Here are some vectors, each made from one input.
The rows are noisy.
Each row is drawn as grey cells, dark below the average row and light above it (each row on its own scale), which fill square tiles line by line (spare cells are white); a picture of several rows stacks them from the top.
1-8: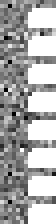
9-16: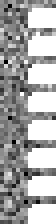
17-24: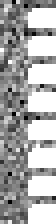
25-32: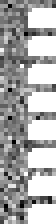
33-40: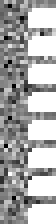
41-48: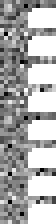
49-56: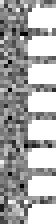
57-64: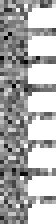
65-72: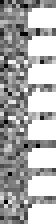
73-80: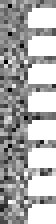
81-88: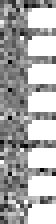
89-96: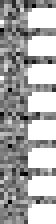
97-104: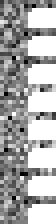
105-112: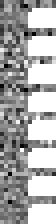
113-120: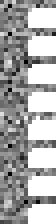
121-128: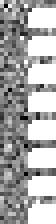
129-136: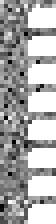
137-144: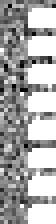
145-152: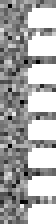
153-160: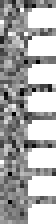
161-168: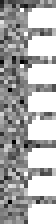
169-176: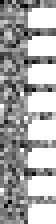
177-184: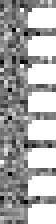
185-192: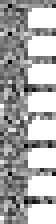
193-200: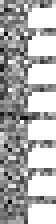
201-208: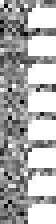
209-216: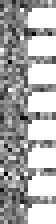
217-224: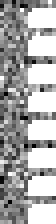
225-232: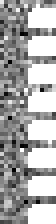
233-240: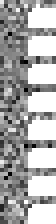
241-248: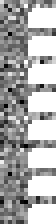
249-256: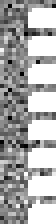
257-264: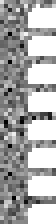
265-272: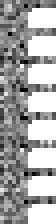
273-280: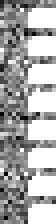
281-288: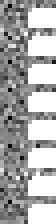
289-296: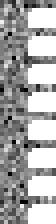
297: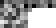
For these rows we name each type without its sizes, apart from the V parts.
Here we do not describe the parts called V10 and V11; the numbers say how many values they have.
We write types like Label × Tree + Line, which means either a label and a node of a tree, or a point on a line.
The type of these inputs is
Bool × Bool × Bool × V11 + List(Line) + V10 × V10.
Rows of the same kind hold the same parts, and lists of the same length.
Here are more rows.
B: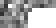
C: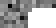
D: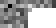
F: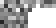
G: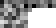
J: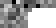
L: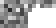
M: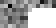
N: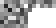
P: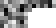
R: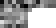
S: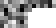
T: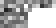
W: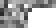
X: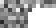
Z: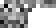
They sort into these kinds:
B, T, W
C, D, M
F, L, N, X, Z
G, J, R
P, S

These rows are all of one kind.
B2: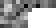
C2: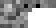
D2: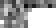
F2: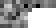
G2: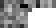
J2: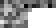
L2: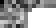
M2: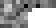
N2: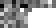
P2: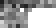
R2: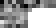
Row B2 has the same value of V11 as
D2, J2 and R2.
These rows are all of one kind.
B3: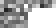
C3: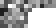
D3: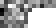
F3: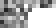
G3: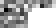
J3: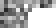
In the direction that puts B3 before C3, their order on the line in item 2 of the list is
F3, J3, B3, G3, C3, D3.
